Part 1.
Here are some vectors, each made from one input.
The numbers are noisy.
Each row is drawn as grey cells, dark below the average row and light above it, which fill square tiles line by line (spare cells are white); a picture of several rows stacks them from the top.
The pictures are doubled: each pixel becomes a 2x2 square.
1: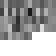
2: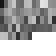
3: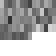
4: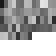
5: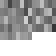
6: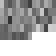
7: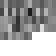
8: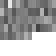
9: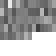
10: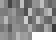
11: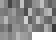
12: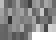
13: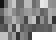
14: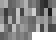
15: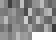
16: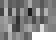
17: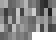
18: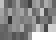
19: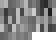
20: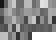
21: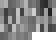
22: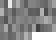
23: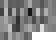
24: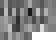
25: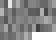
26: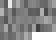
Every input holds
one of 6 labels.
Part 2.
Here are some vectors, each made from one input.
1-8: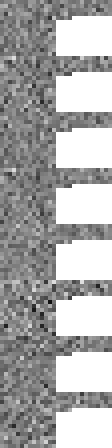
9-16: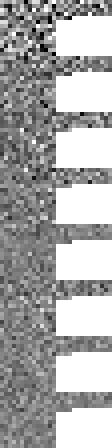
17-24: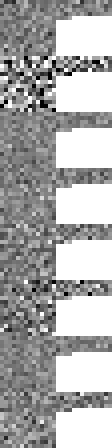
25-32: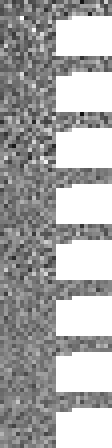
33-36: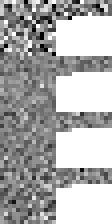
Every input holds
one of 8 labels.
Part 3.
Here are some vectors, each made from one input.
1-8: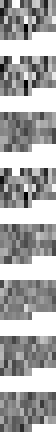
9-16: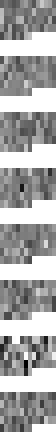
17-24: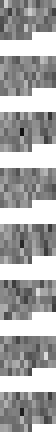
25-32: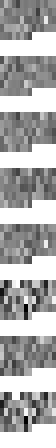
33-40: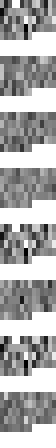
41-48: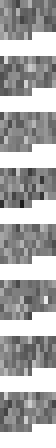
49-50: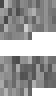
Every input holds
either a fixed value, or a node of a 9-node tree.
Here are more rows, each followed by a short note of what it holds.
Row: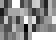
a fixed value
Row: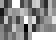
a fixed value
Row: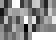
a fixed value
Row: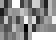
a fixed value
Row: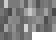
a node of a 9-node tree
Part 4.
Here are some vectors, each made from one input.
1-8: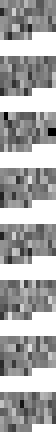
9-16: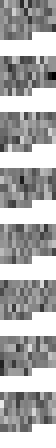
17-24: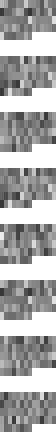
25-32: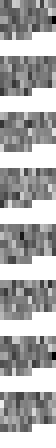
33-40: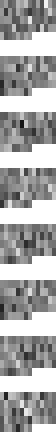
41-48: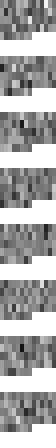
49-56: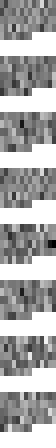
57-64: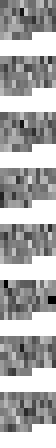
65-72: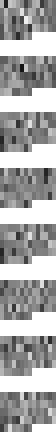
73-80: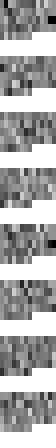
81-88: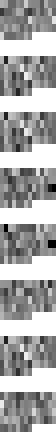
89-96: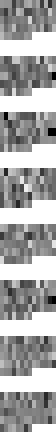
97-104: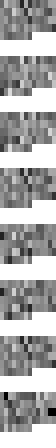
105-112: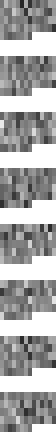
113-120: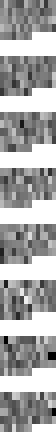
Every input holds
either a fixed value, or a node of an 18-node tree.
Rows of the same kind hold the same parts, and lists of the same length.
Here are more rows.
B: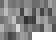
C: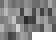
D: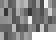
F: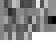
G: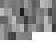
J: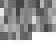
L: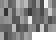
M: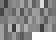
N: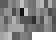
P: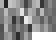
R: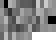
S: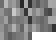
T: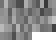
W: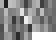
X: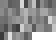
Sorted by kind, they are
B, C, D, F, G, J, L, M, N, R, S, T, X
P, W

